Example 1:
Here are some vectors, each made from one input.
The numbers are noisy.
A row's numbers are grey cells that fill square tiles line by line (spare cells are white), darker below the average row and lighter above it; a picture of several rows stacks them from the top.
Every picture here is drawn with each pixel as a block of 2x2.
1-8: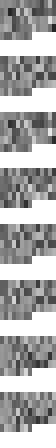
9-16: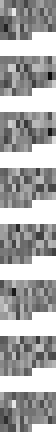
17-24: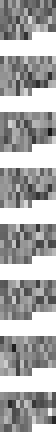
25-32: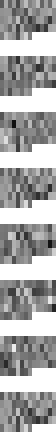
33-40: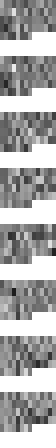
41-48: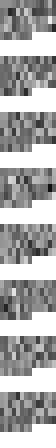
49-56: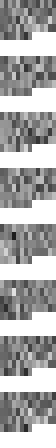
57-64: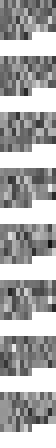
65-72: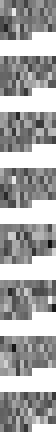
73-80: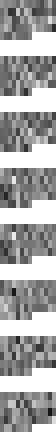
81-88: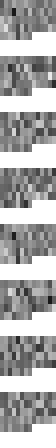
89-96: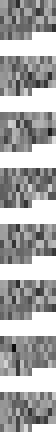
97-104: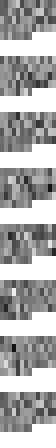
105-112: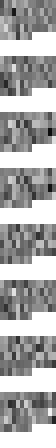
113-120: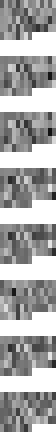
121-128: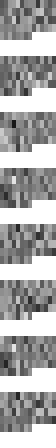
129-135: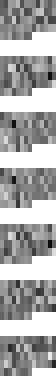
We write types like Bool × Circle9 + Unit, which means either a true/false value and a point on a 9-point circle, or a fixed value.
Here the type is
Bool × Bool × Bool.
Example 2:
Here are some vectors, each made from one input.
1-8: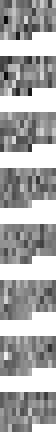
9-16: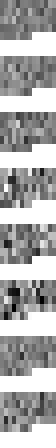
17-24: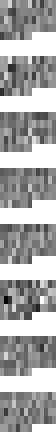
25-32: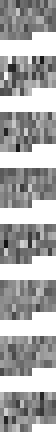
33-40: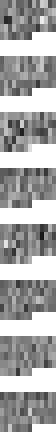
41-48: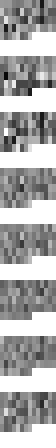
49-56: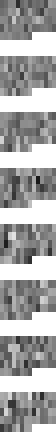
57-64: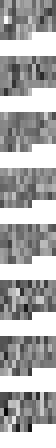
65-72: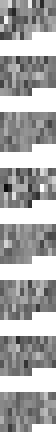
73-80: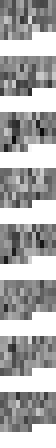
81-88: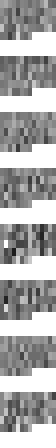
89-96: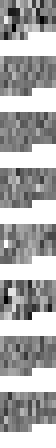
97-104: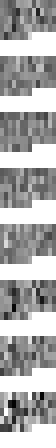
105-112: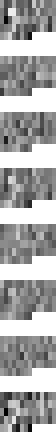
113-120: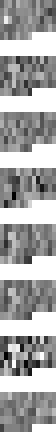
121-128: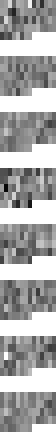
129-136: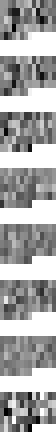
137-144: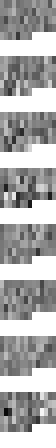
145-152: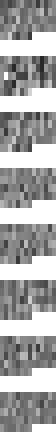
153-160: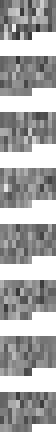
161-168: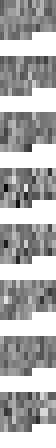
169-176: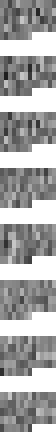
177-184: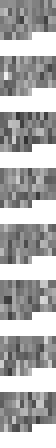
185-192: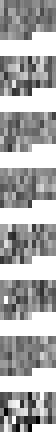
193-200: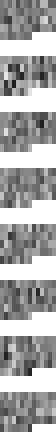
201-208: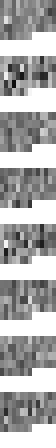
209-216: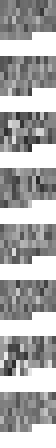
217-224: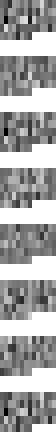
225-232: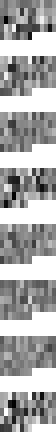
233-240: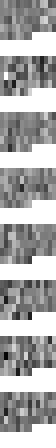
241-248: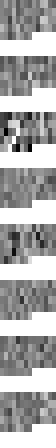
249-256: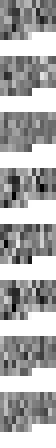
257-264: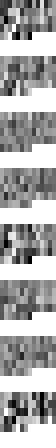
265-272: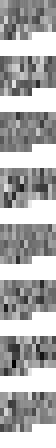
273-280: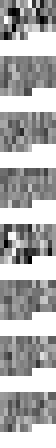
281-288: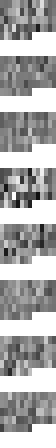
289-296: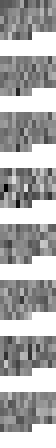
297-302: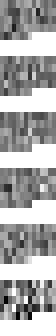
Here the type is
Label8.
